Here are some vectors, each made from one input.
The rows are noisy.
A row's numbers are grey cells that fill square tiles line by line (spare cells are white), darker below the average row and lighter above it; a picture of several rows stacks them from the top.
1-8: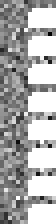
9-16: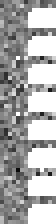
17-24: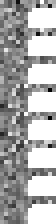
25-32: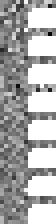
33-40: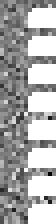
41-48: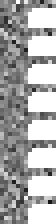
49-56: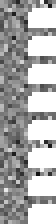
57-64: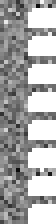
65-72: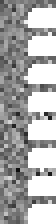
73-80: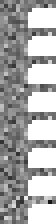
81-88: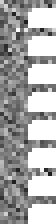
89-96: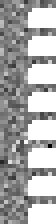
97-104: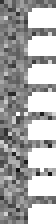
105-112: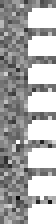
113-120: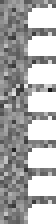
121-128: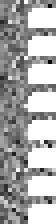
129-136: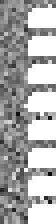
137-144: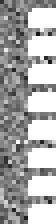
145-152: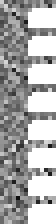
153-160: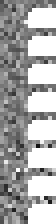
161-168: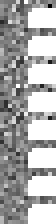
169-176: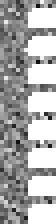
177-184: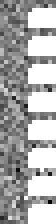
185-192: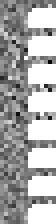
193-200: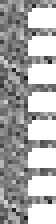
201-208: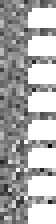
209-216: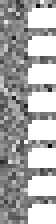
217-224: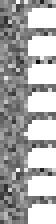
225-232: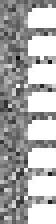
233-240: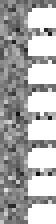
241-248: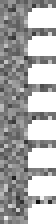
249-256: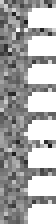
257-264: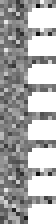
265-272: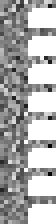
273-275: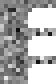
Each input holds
either a point on a 7-point line, or a node of a 12-node tree.
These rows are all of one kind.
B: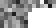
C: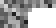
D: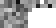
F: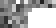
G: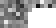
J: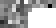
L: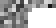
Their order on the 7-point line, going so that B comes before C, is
F, J, L, G, D, B, C.
